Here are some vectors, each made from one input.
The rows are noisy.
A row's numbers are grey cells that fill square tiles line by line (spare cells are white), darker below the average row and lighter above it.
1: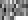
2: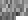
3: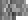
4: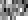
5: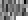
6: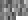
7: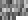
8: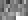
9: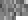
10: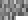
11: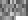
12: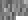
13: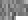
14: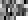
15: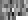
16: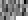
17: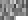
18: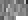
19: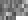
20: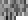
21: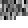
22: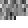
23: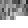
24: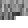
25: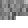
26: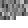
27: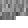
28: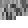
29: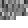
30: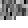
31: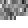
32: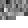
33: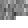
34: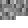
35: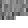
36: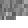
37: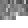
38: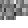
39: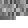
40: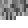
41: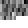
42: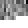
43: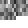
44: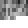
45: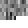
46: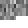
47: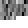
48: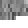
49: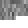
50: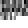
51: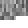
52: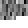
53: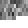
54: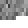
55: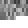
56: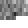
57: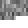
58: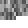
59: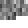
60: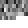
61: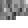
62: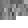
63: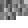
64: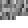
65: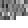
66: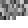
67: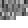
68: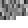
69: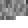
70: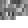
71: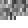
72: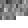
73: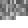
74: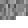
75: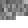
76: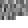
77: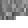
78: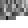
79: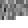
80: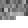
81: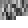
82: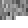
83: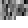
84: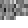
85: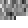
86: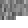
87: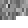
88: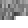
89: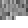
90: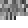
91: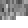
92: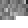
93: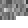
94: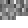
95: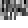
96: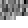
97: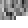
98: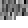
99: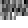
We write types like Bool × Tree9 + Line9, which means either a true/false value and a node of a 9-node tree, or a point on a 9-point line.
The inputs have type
Bool × Bool × Bool × Bool + Line5 + Line6.
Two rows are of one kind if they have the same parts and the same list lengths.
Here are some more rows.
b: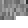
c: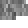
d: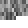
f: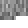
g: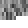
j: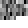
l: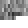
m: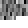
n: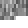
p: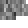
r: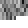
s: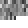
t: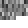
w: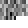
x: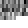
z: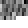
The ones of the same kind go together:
b, c, f, l, n, p
d, g, r, s, w
j, m, t, x, z

